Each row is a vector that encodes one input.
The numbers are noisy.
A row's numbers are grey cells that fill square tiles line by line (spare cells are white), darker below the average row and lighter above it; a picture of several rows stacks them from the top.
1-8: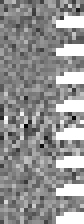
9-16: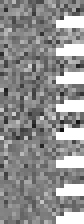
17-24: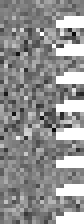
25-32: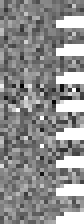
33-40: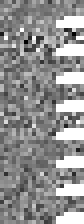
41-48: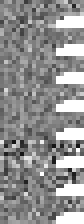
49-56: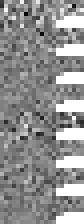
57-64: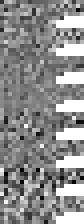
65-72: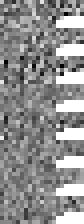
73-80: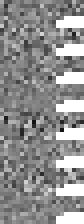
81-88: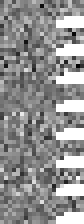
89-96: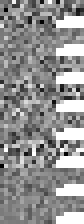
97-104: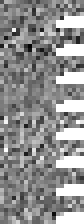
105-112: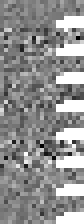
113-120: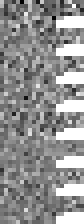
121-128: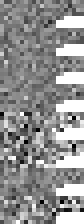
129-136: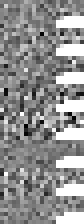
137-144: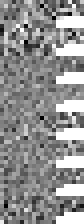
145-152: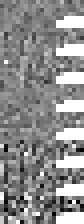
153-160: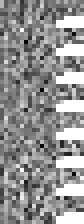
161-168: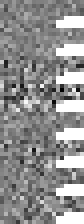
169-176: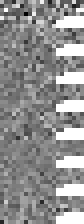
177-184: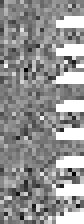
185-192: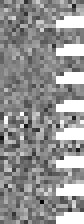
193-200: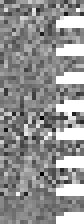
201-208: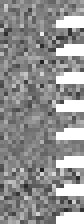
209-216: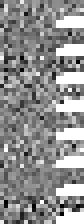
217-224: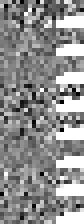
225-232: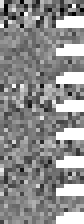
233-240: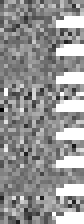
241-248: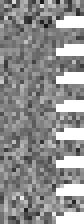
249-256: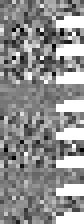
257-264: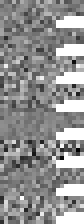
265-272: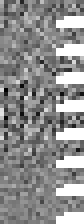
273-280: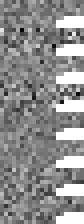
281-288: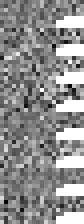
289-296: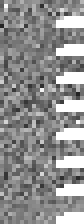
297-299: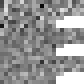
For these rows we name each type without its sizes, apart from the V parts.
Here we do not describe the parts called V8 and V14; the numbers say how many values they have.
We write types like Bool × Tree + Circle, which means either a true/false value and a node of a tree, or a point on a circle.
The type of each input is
Bool × Bool × Bool × Bool + (Tree + V14) × V8.
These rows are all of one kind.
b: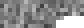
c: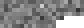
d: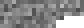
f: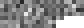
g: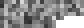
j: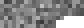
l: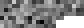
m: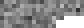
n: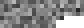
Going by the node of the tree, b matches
f, g and n.
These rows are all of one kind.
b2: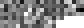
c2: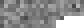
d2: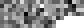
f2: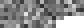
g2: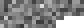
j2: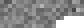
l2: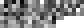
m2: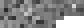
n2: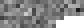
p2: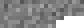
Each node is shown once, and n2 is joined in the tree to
b2 and l2.
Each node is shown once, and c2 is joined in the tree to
f2.
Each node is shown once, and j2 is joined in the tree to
f2 and l2.
